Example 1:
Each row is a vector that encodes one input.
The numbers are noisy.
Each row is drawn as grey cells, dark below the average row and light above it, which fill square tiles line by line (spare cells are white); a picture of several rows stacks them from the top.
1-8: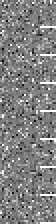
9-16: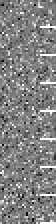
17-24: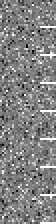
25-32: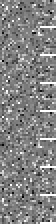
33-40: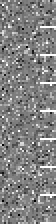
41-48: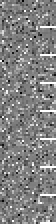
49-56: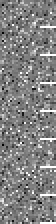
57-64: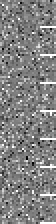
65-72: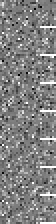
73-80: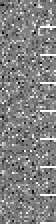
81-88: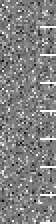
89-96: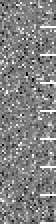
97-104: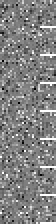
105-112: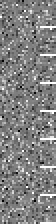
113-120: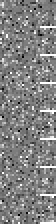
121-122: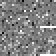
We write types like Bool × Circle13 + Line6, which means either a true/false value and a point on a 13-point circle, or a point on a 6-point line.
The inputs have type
Bool × List2(Line7).
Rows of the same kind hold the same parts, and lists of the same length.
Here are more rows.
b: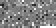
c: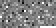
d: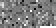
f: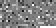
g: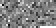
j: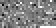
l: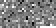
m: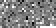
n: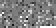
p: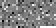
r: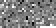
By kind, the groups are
b, c, f, j, n
d, g, p
l, m, r

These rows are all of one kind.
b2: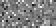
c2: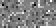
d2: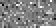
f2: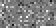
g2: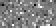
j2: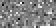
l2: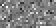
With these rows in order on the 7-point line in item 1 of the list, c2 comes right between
d2 and f2.
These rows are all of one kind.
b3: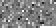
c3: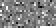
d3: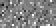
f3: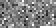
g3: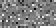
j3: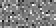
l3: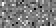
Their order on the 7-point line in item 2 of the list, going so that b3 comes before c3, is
l3, g3, d3, b3, j3, f3, c3.
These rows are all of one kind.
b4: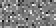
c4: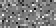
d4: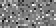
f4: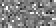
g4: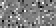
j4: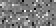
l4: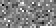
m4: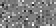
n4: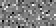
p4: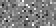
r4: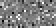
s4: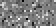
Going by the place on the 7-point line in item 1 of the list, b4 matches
c4, d4 and n4.
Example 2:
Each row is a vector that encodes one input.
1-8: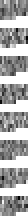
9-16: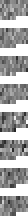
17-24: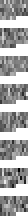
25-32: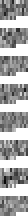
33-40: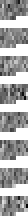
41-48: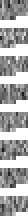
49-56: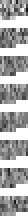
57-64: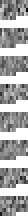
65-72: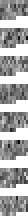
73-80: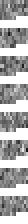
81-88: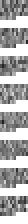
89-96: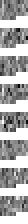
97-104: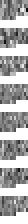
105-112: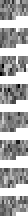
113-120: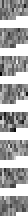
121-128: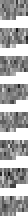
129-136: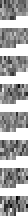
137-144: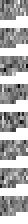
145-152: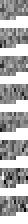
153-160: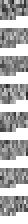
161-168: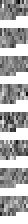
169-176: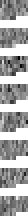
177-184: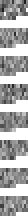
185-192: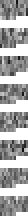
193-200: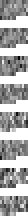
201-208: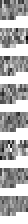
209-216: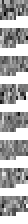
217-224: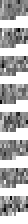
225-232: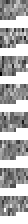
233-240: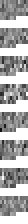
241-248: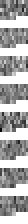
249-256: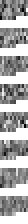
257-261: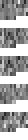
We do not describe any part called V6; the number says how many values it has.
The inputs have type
Line10 × (Tree10 + Unit) + V6.
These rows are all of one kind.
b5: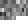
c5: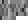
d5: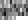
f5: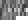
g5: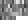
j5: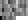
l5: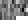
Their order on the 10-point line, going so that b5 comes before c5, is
b5, f5, l5, d5, g5, c5, j5.
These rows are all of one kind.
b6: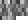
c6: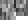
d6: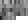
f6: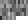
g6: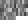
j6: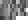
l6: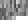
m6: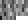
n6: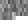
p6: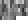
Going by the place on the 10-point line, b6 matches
f6 and m6.
